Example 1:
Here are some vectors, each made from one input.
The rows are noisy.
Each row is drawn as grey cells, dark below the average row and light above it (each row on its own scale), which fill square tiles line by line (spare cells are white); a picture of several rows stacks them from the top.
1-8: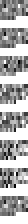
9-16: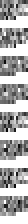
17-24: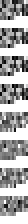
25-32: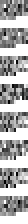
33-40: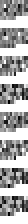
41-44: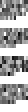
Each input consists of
a point on a 5-point line.
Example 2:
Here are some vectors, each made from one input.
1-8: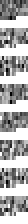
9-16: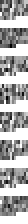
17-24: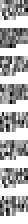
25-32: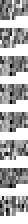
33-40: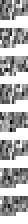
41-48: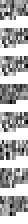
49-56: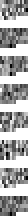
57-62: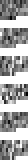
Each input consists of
a point on an 8-point circle.
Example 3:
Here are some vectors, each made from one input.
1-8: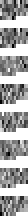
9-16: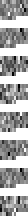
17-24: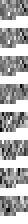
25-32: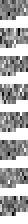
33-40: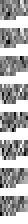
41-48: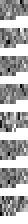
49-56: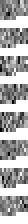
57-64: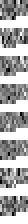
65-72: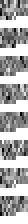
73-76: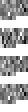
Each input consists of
either a fixed value, or three true/false values.
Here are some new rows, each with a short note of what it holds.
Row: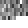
a fixed value
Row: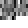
three true/false values
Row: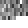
a fixed value
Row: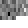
three true/false values
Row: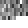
a fixed value
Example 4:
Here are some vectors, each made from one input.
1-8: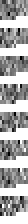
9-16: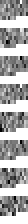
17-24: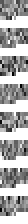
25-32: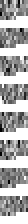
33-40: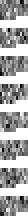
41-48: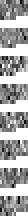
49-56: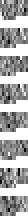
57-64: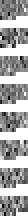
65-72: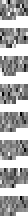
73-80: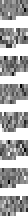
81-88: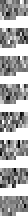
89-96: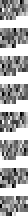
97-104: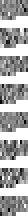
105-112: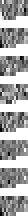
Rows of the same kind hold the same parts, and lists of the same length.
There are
2 kinds of row.
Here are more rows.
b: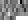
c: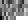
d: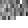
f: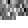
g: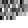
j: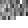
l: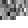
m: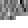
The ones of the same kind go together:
b, c, f, g, l, m
d, j

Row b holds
four true/false values.
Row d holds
a fixed value.
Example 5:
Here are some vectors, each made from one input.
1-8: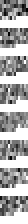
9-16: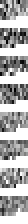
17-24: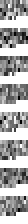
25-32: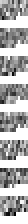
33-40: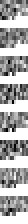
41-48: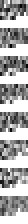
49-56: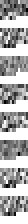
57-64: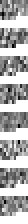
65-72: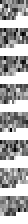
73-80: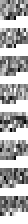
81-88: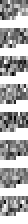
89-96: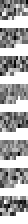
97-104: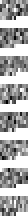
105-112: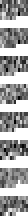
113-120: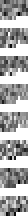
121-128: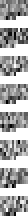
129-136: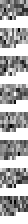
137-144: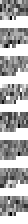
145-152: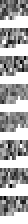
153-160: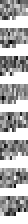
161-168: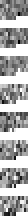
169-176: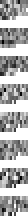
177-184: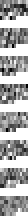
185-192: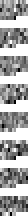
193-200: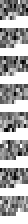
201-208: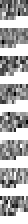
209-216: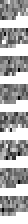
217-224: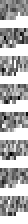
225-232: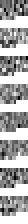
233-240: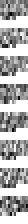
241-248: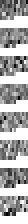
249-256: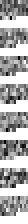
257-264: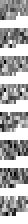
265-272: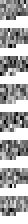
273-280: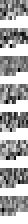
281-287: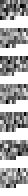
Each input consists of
one of 7 labels.
